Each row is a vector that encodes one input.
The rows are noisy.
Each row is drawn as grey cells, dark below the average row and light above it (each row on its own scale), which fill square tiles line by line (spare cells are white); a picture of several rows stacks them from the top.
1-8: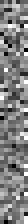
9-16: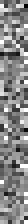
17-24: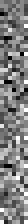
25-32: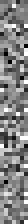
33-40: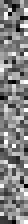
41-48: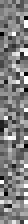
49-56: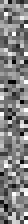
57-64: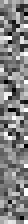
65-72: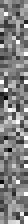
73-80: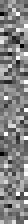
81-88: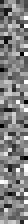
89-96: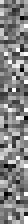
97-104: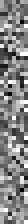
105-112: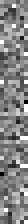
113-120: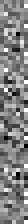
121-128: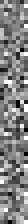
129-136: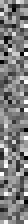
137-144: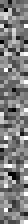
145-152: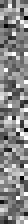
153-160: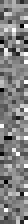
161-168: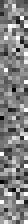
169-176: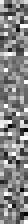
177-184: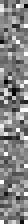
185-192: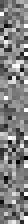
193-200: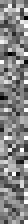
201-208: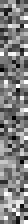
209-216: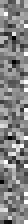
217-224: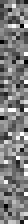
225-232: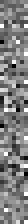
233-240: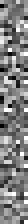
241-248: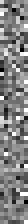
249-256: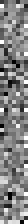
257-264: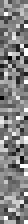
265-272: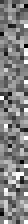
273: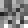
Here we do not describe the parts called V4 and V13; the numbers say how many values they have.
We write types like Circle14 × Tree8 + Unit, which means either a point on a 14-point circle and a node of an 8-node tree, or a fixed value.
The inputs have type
Bool × (Line5 + V4) + V13.
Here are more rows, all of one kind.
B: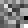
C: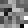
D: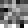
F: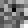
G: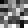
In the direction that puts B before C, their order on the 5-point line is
B, C, F, G, D.
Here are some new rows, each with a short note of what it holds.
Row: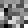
a point on a 5-point line and a true/false value
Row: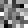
a point on a 5-point line and a true/false value
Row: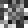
a point on a 5-point line and a true/false value
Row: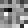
a true/false value and a value of V4
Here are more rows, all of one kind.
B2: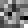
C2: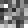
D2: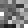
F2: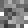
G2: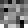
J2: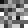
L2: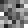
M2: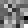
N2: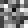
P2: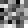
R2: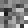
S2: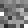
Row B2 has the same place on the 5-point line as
D2, F2, R2 and S2.
